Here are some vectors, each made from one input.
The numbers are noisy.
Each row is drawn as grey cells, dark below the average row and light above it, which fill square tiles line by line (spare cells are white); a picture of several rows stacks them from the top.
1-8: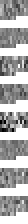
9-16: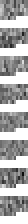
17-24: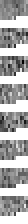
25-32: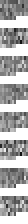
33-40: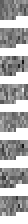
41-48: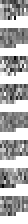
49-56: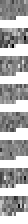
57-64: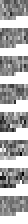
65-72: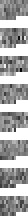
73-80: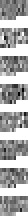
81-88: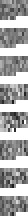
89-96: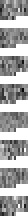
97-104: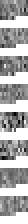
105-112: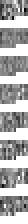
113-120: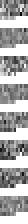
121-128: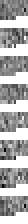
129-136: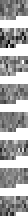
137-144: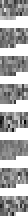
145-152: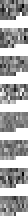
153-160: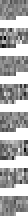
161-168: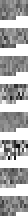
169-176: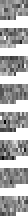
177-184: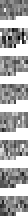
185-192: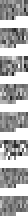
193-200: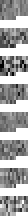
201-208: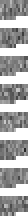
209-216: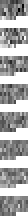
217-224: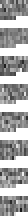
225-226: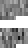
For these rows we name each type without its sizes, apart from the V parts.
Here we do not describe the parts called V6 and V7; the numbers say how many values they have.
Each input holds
a point on a line, a value of V6 and a value of V7, together with either a point on a line, or three true/false values.
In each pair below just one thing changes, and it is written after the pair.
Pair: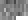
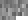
the value of V6
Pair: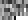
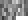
the value of V6
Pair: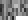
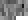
the value of V7
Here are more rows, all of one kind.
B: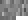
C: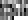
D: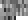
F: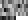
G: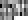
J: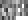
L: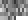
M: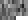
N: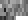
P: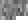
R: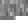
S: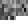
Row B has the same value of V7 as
D, F, J and L.
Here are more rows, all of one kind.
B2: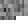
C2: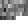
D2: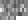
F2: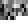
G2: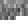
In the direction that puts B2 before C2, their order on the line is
F2, B2, D2, G2, C2.
